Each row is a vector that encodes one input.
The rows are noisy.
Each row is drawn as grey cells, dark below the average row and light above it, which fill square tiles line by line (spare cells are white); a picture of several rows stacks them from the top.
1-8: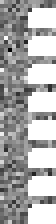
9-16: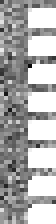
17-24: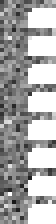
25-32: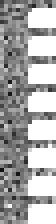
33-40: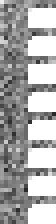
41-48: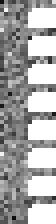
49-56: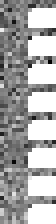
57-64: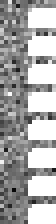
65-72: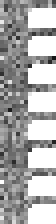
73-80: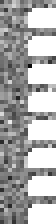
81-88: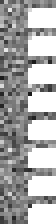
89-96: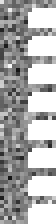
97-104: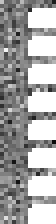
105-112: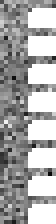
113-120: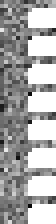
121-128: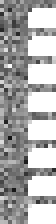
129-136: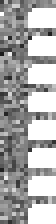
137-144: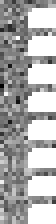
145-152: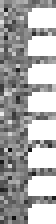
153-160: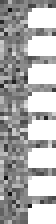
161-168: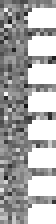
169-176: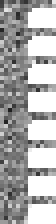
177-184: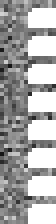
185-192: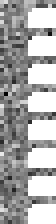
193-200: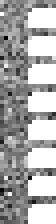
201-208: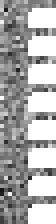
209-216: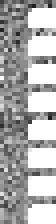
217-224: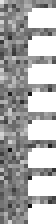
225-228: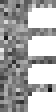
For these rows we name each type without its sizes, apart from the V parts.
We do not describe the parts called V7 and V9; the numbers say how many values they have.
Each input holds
a value of V7, together with either a point on a line, or a true/false value and a value of V9.
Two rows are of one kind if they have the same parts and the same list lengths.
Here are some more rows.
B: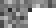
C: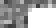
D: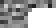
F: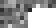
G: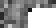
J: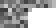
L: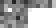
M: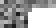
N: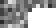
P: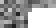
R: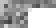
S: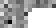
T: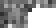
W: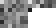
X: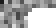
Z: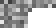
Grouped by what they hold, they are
B, D, F, G, N, T, W
C, J, L, M, P, R, S, X, Z

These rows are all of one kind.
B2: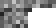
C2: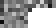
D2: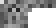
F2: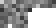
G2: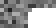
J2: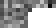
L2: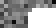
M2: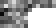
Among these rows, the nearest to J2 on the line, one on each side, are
B2 and L2.
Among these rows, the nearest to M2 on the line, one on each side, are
D2 and F2.
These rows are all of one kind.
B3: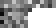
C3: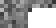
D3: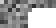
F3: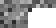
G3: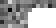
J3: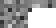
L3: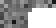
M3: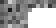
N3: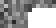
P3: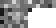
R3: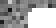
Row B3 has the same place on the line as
F3 and P3.
